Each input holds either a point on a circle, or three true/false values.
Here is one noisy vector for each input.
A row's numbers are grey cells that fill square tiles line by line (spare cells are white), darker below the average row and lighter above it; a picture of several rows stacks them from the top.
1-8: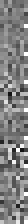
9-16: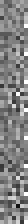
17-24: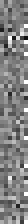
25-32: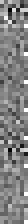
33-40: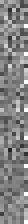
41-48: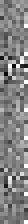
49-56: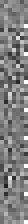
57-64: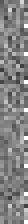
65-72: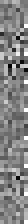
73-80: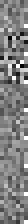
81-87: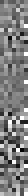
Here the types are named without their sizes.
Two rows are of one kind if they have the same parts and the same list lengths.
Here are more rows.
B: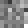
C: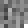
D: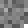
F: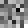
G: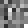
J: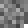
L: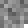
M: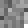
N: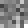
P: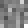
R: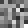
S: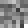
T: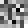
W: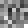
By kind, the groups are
B, C, F, G, M, N, P, S, T
D, J, L, R, W

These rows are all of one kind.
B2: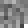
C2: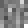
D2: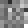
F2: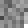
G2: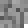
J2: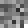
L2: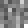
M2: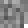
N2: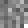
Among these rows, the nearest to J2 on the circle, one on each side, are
B2 and L2.
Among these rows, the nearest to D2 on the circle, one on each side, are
F2 and N2.
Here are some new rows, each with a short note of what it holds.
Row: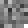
three true/false values
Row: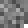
three true/false values
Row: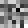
a point on a circle
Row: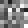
a point on a circle
